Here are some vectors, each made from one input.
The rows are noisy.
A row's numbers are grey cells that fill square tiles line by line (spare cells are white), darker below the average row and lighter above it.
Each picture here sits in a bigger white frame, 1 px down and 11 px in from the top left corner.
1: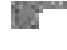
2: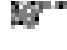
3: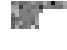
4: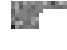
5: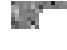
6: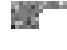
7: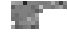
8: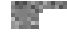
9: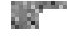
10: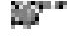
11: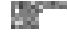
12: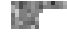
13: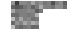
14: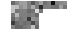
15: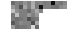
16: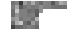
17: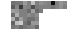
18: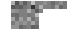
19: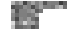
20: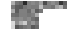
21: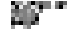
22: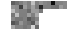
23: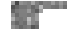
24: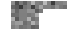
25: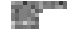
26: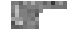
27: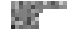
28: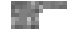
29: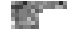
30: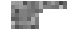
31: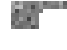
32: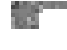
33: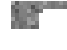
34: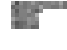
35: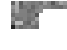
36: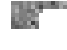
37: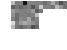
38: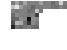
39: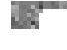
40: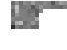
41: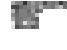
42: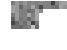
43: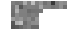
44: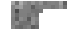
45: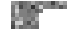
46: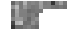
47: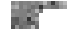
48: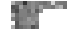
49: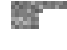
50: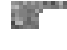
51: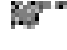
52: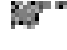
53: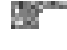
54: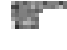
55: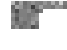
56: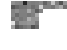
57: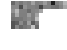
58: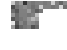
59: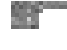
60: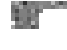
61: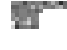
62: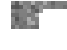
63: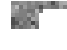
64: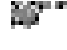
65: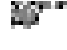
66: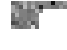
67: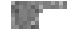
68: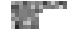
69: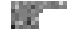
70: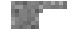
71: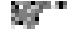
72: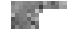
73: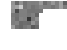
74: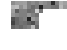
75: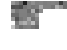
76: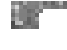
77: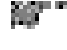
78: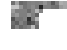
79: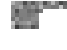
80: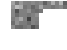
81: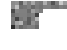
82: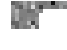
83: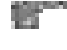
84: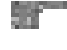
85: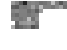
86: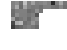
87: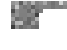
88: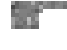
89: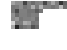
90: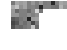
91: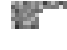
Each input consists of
a point on a 4-point line, together with either a fixed value, or a point on each of two 4-point lines and four true/false values.
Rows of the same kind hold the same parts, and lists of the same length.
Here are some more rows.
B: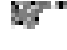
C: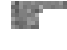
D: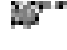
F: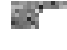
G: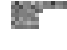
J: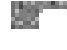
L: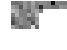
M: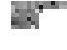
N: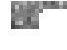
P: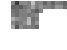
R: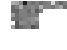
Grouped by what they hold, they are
B, D
C, F, G, J, L, M, N, P, R

